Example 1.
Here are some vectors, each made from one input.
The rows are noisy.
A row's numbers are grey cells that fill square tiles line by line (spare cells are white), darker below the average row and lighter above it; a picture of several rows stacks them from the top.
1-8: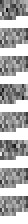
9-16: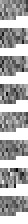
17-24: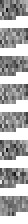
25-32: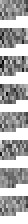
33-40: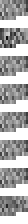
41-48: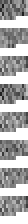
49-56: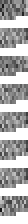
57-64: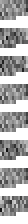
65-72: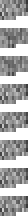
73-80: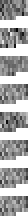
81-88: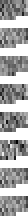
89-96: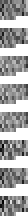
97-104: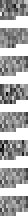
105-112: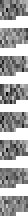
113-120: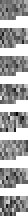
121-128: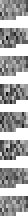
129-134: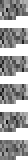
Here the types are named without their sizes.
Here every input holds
either a fixed value, or a node of a tree.
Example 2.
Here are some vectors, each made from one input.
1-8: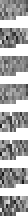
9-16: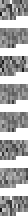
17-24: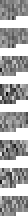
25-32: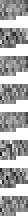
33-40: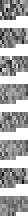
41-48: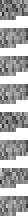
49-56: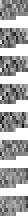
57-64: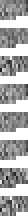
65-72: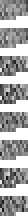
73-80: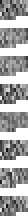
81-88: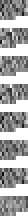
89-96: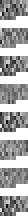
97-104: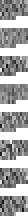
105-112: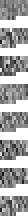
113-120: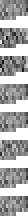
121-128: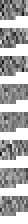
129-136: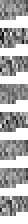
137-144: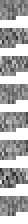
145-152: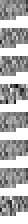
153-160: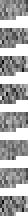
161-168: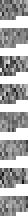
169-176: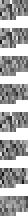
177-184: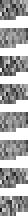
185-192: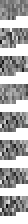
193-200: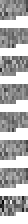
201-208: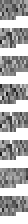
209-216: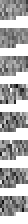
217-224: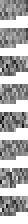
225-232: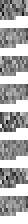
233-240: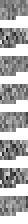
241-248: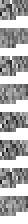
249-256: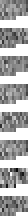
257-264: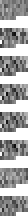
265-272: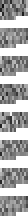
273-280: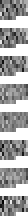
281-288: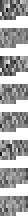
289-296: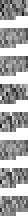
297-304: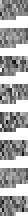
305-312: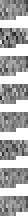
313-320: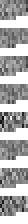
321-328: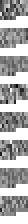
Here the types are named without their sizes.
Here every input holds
either a fixed value, or a node of a tree.
